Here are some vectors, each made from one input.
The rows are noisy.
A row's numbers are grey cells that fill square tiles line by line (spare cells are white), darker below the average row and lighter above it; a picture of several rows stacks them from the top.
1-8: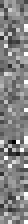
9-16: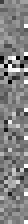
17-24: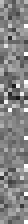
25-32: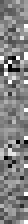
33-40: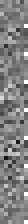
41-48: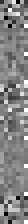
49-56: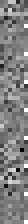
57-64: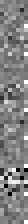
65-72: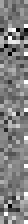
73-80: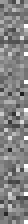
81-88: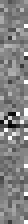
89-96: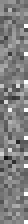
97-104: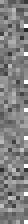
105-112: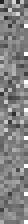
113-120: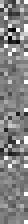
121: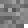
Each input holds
a point on a 7-point line, together with either a point on a 7-point line, or four true/false values.
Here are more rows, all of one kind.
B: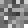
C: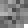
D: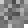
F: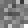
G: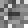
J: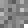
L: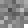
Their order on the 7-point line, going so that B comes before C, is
J, B, D, L, F, G, C.
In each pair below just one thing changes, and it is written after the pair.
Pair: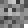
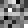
one of the four true/false values
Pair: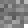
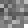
one of the four true/false values
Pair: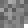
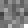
one of the four true/false values
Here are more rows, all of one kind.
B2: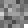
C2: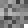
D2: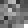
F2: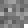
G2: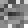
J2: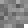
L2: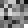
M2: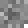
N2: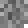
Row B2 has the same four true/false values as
G2, M2 and N2.
